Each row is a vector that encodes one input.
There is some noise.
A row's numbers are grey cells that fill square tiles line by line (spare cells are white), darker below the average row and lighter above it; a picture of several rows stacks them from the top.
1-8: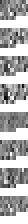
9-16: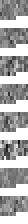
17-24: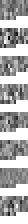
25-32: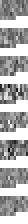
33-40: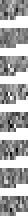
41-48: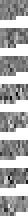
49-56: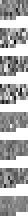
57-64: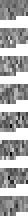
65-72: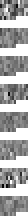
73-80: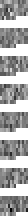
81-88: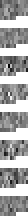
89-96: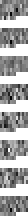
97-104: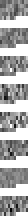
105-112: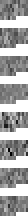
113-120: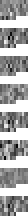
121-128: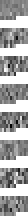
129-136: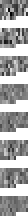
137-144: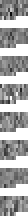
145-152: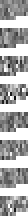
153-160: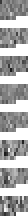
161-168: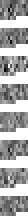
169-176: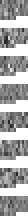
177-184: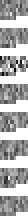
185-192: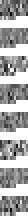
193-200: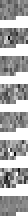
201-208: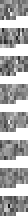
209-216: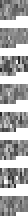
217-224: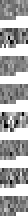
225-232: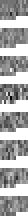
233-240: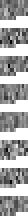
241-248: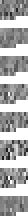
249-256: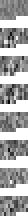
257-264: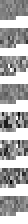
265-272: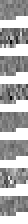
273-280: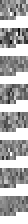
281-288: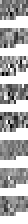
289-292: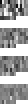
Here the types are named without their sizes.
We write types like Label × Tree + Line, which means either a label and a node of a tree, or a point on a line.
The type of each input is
Label × List(Label + Line).
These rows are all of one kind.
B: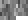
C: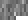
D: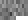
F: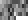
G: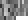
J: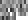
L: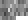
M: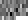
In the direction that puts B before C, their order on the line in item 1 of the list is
G, L, D, J, M, F, B, C.
